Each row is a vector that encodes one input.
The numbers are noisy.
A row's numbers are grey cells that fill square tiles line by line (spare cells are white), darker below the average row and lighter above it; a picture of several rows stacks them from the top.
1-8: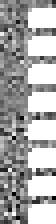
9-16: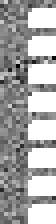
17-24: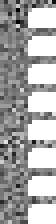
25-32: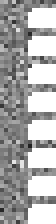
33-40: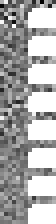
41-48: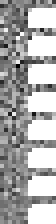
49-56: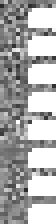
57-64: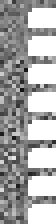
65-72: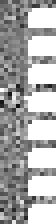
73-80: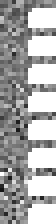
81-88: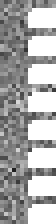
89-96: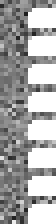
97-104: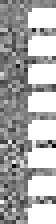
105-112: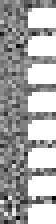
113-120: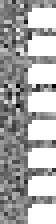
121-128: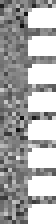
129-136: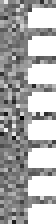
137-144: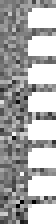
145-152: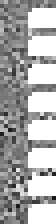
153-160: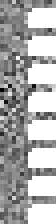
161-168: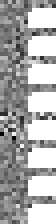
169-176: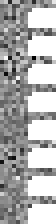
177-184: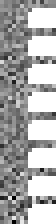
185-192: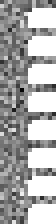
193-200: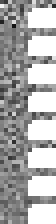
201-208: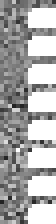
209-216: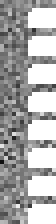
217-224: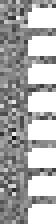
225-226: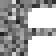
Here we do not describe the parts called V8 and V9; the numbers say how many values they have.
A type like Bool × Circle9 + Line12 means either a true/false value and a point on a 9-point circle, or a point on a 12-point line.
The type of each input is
(Line4 + V8) × V9 + List2(Line5).
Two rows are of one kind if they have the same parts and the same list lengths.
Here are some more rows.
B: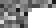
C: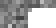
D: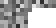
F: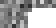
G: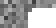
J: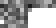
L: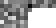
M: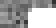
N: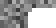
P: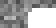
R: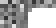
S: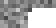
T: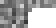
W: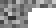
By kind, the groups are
B, N
C, J, R
D, M
F, G, L, S
P, T, W

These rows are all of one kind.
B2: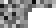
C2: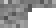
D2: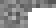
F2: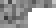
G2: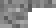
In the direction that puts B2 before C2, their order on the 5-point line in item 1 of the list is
B2, D2, G2, F2, C2.
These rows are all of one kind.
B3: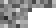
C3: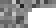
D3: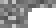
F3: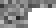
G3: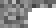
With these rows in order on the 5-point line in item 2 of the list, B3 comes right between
D3 and G3.
